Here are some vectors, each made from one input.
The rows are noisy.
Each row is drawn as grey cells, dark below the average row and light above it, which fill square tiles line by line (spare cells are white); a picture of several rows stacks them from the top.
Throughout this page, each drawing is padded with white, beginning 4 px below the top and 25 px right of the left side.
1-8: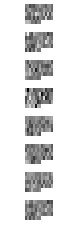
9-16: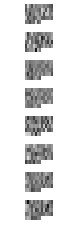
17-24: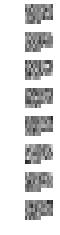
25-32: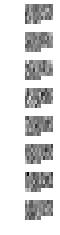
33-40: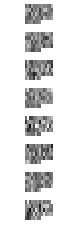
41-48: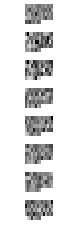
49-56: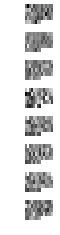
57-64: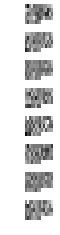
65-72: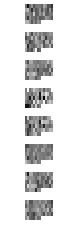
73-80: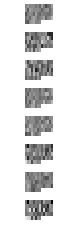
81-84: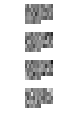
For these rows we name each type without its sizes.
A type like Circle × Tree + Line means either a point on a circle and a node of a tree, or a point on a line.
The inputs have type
Bool × Circle.
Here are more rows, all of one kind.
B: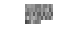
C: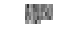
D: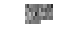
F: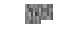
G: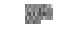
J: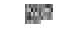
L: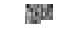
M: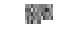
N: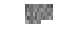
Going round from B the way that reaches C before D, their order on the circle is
B, C, G, L, J, F, N, M, D.
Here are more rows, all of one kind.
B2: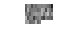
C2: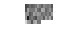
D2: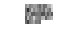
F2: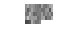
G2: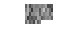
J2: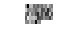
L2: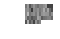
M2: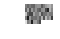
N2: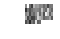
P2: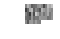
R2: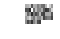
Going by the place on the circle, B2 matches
J2 and R2.
